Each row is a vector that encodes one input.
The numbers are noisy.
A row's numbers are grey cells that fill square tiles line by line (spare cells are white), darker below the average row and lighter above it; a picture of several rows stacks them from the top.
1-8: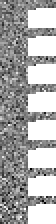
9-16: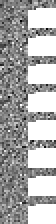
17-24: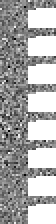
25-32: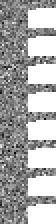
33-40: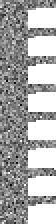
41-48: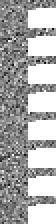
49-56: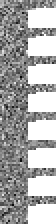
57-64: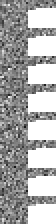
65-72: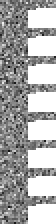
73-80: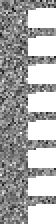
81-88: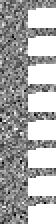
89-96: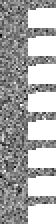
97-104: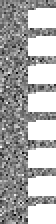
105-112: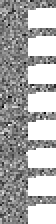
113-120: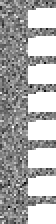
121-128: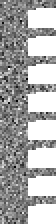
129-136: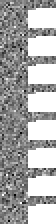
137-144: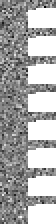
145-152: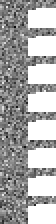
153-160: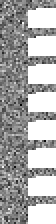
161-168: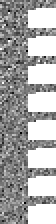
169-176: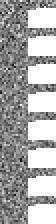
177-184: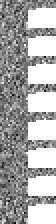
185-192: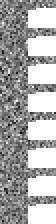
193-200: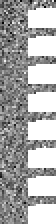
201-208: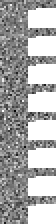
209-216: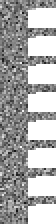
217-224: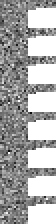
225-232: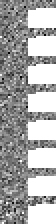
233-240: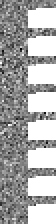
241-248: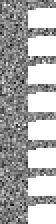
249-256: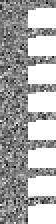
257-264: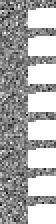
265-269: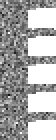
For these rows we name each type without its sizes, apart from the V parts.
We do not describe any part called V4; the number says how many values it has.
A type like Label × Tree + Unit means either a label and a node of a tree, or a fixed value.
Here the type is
(Circle + Label) × V4 + Line.
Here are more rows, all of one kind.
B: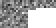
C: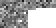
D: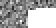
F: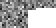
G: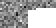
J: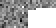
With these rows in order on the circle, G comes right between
B and C.
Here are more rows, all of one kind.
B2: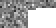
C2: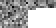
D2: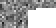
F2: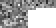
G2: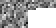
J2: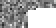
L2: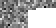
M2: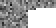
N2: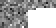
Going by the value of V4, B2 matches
C2 and G2.
